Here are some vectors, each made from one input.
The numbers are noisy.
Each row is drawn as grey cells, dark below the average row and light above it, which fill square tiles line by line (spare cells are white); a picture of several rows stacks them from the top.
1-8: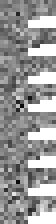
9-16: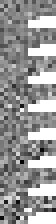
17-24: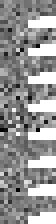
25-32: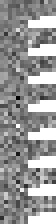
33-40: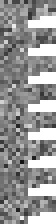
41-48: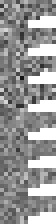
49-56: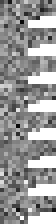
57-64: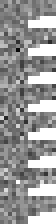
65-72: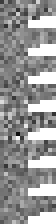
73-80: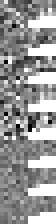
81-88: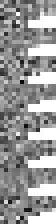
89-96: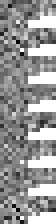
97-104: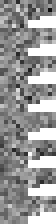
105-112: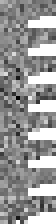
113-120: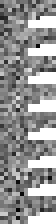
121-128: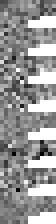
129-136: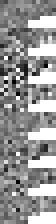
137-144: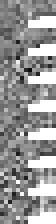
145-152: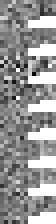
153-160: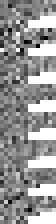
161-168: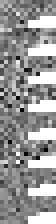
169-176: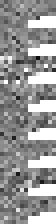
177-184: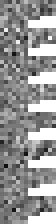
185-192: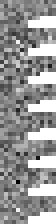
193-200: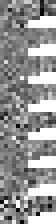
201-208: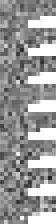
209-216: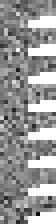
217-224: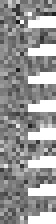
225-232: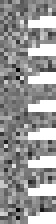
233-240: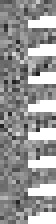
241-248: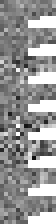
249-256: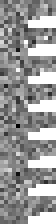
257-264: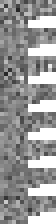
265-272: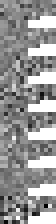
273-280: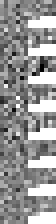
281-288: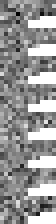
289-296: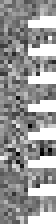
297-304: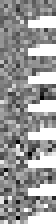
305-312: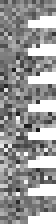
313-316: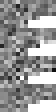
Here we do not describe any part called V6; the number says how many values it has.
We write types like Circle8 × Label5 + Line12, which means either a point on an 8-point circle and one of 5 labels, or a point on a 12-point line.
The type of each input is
Circle8 + (Circle11 + Unit) × Tree13 × V6 + Unit.
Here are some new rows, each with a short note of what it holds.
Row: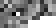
a fixed value
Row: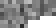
a point on an 8-point circle
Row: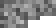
a node of a 13-node tree and a value of V6
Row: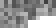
a point on an 11-point circle, a node of a 13-node tree and a value of V6
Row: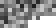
a fixed value
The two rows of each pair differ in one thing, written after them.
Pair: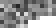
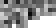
the value of V6
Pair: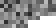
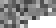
the place on the 11-point circle
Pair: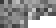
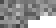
the value of V6
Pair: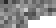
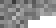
the value of V6
